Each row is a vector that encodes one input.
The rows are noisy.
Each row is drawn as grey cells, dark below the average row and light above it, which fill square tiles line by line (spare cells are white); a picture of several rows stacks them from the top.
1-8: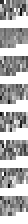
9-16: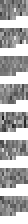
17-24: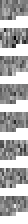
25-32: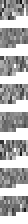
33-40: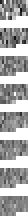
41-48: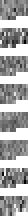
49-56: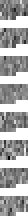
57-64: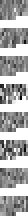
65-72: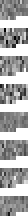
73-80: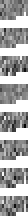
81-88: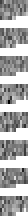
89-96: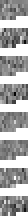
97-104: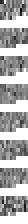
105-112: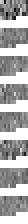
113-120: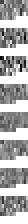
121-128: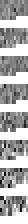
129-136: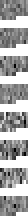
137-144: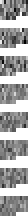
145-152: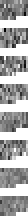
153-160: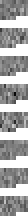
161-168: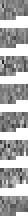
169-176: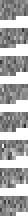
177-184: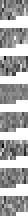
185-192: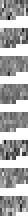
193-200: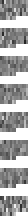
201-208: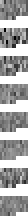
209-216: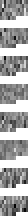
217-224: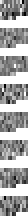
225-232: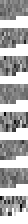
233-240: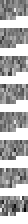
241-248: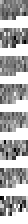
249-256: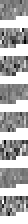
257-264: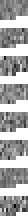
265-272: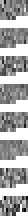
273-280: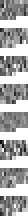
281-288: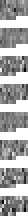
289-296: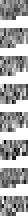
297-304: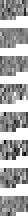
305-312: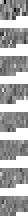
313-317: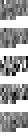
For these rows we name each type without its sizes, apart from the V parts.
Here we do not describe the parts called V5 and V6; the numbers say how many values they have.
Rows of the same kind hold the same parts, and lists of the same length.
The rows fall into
2 kinds.
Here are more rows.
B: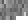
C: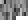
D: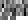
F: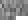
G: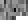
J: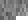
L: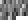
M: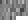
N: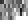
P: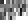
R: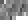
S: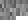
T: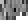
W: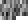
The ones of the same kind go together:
B, C, D, F, G, J, L, M, N, P, W
R, S, T

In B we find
a node of a tree, four true/false values and a value of V5.
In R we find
a node of a tree, a value of V5 and a value of V6.
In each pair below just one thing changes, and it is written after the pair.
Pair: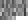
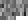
the value of V6
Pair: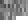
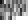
the value of V5
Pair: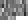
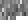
the node of the tree
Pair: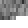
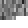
the value of V6
